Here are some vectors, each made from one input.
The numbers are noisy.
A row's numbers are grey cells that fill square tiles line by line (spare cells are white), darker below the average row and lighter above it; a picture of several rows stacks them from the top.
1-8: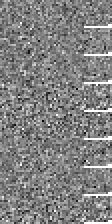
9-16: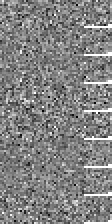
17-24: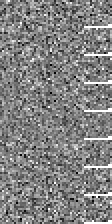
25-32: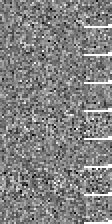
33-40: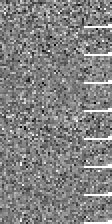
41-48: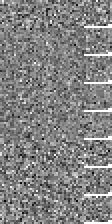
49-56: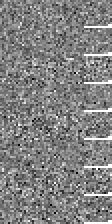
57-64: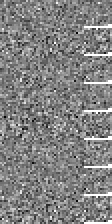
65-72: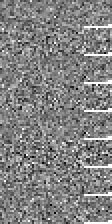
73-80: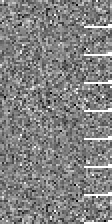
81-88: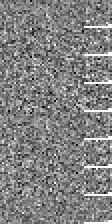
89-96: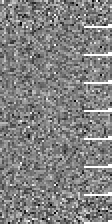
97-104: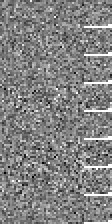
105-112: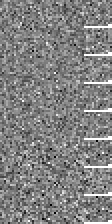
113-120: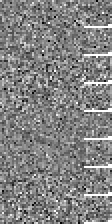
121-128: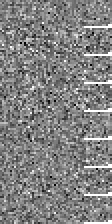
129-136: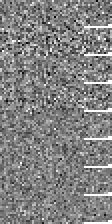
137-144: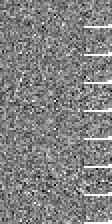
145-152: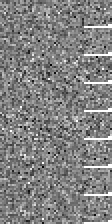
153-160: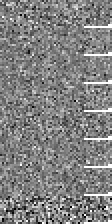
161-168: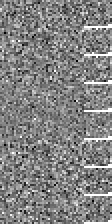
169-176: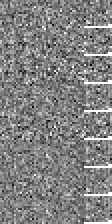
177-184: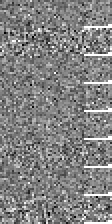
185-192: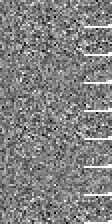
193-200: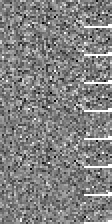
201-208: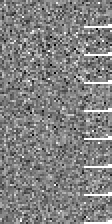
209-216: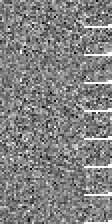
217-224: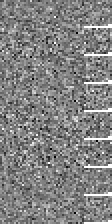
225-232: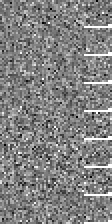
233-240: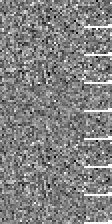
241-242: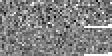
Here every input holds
either a point on a 6-point circle, or a point on a 9-point circle.
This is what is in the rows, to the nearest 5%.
About 40% of them hold a point on a 6-point circle. The rest hold a point on a 9-point circle.
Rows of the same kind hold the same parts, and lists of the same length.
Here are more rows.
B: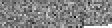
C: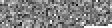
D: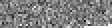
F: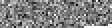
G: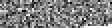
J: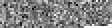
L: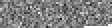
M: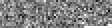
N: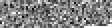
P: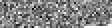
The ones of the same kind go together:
B, D, G, L
C, F, J, M, N, P

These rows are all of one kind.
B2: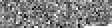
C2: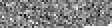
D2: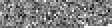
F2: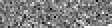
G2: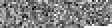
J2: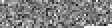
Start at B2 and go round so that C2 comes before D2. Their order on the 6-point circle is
B2, C2, F2, D2, J2, G2.
